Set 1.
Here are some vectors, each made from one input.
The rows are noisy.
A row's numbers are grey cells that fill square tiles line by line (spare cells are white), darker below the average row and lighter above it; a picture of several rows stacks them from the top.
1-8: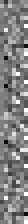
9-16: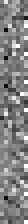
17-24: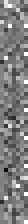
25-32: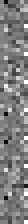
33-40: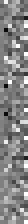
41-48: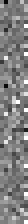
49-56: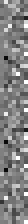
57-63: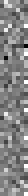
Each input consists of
a point on a 6-point line.
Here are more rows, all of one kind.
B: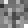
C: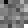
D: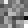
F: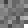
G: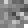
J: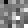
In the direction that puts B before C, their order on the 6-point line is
D, B, G, F, C, J.
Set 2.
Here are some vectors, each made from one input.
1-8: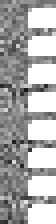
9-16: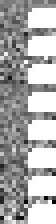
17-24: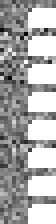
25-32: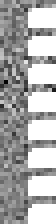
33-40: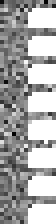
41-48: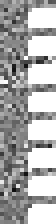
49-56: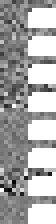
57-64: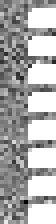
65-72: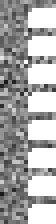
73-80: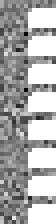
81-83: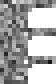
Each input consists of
a point on an 8-point line.
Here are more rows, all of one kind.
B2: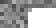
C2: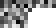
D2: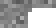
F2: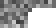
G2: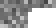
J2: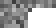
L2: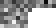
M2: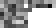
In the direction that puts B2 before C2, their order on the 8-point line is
M2, B2, L2, G2, D2, F2, J2, C2.
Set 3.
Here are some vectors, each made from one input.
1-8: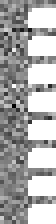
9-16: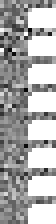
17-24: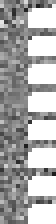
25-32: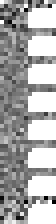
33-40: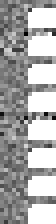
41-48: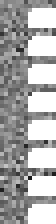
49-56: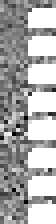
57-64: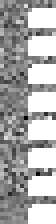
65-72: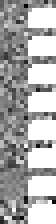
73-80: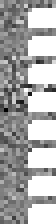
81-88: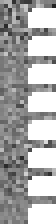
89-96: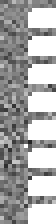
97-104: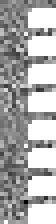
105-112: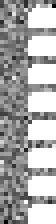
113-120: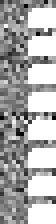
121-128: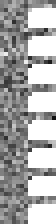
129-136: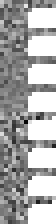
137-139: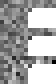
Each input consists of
a point on an 8-point line.
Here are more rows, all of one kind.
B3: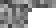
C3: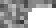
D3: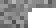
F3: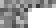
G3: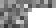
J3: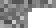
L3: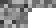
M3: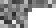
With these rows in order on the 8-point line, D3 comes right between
G3 and L3.
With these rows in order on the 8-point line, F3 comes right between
G3 and J3.
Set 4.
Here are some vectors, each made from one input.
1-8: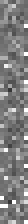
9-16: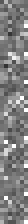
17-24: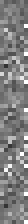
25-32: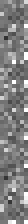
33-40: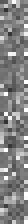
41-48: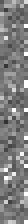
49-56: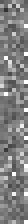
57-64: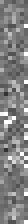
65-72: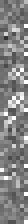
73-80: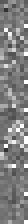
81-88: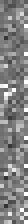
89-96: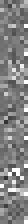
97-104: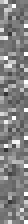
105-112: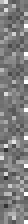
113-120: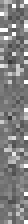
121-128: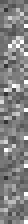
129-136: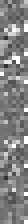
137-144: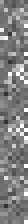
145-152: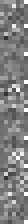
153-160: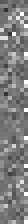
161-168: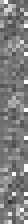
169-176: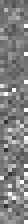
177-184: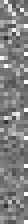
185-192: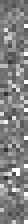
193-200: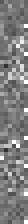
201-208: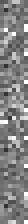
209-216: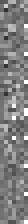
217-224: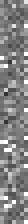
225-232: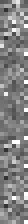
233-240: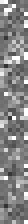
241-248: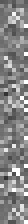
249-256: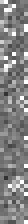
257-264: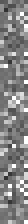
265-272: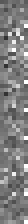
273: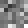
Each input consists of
three true/false values.
